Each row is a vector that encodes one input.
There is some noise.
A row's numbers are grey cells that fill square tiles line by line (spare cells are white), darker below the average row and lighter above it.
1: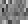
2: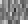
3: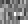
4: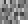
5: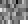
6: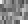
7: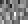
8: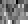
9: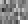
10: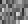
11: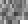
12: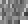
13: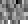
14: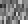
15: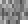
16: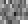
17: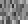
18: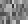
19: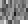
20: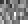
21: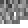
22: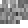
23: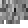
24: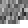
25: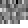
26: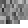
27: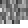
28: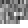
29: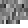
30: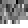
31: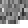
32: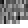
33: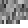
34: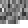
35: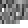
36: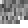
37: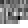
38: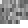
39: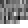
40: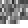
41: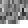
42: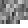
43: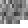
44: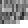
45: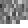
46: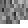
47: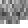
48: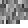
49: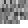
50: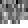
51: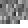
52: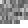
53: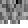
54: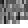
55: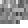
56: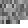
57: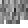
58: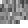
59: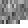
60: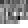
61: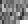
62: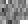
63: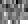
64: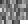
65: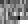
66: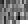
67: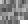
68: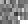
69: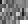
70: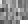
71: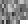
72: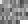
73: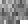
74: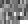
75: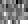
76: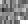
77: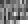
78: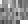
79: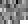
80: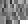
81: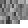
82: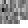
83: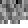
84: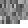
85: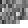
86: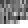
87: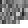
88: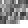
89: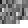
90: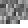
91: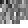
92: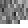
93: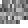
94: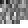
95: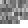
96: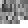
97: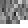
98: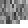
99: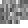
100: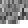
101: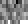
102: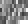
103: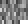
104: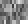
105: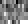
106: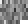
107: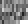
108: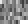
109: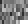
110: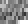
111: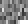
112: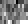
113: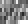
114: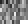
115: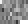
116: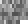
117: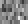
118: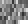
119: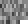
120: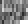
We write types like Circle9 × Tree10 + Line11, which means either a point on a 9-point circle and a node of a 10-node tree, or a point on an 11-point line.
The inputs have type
Line3 × Line6 × (Tree12 + Unit) + Line11.
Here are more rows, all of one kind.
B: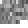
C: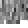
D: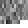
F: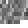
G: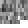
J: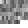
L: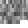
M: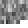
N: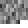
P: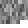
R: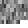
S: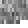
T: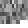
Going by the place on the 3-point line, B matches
G and J.
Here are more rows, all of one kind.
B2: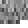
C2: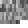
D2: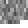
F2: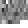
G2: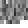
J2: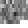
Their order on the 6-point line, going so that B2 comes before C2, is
J2, F2, B2, D2, C2, G2.
